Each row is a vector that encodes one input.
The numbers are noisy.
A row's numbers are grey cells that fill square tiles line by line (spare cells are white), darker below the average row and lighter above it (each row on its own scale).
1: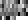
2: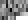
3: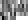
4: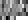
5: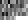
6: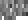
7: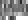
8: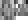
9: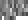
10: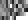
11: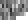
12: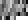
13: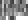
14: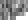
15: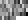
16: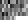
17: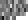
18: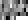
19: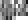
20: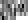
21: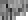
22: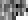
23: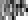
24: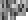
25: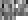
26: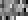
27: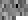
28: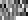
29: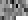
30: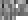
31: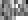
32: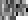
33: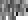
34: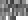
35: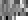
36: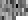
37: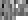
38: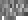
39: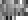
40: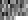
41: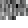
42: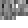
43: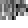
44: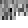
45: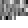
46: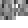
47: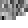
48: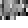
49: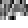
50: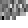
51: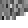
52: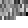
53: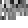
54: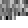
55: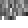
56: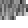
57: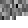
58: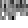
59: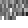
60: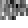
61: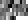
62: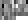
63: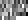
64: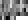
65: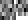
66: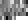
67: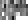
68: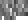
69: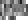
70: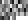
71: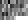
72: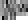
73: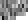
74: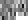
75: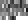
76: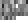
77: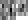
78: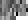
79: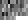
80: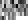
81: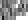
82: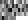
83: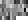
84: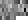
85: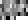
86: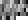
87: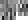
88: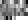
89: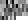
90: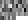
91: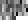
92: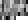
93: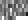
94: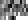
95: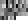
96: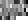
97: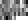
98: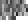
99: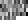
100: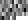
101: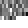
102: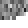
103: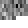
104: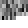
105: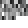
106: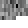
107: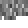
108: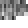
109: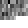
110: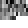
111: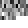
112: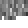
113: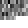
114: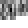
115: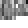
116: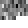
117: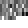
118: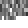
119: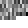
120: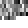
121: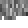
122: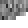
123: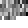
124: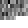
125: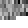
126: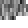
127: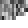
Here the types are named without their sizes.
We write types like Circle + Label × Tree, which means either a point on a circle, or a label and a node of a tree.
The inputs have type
List(Line).
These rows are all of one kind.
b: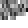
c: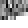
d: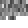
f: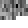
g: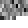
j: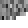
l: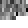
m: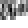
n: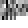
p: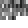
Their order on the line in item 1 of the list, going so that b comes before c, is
m, b, n, c, j, g, f, p, d, l.
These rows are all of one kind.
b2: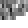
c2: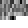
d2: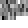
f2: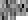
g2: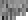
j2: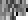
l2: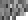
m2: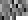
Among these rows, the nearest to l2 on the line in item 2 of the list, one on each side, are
b2 and g2.
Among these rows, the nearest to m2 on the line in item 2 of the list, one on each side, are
c2 and d2.
